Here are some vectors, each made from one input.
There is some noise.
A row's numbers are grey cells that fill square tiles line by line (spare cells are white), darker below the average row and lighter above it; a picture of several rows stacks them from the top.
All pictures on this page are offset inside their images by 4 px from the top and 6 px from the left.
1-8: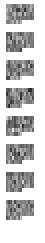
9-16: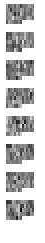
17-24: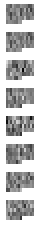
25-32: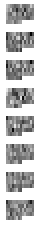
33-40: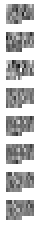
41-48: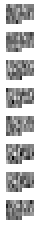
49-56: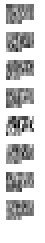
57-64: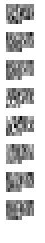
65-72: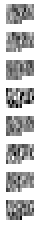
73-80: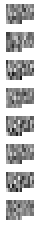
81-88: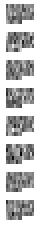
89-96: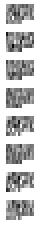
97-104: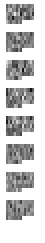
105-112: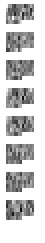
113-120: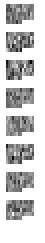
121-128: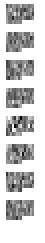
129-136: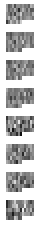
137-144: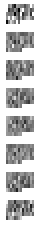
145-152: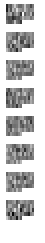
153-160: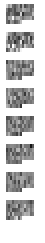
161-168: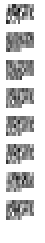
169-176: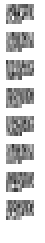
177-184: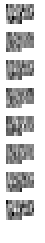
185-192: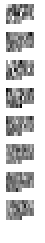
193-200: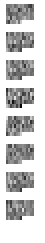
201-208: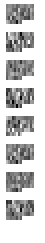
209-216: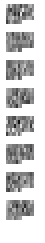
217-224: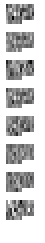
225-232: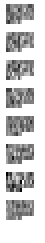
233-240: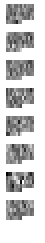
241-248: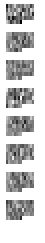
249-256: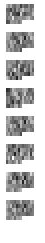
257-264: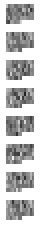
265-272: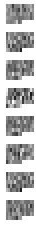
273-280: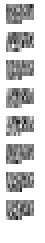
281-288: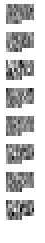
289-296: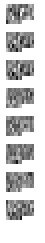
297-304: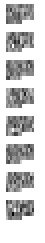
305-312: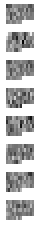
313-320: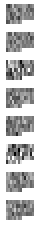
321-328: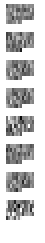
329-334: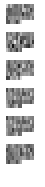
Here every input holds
a list of up to two points on a 15-point circle.
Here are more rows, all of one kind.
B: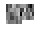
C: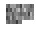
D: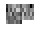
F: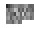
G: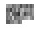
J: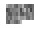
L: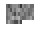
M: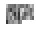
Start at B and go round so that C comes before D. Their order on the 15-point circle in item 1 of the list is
B, J, C, L, D, G, M, F.
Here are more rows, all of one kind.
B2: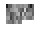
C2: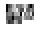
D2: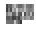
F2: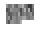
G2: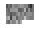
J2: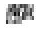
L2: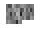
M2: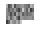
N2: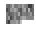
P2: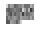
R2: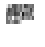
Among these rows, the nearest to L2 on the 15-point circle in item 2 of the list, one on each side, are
B2 and J2.
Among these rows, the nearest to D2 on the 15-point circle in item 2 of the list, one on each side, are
M2 and P2.
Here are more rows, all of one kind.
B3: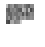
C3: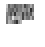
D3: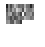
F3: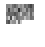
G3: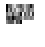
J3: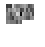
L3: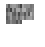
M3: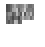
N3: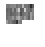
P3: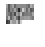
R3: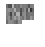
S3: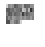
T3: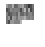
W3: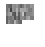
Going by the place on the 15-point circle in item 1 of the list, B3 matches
J3, R3 and T3.
